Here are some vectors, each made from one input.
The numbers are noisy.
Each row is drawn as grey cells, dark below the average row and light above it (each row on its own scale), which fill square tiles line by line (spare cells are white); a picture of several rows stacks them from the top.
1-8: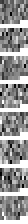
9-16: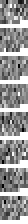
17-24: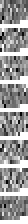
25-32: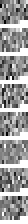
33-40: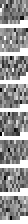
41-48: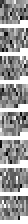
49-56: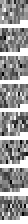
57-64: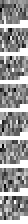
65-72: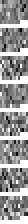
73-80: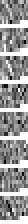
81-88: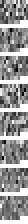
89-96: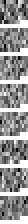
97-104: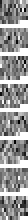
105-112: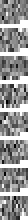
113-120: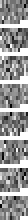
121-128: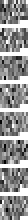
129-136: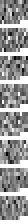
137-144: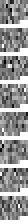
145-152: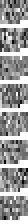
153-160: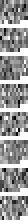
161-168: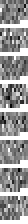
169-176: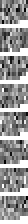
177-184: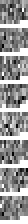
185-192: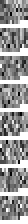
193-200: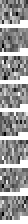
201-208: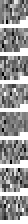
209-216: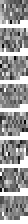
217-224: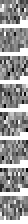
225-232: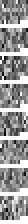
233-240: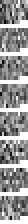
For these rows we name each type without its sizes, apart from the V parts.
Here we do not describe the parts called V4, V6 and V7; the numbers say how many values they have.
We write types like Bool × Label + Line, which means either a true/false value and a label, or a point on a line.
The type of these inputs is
(Bool × Bool × Bool × Bool + V6) × Tree × Tree × V4 × V7.
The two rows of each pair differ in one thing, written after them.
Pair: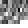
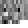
one of the four true/false values
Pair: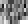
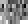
the value of V7
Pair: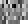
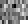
the node of one of the two trees
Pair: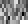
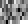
the value of V4
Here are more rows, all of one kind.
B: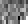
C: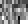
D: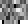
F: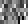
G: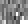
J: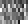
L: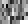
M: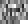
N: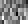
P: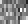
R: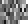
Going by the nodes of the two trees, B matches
C, F, J and N.
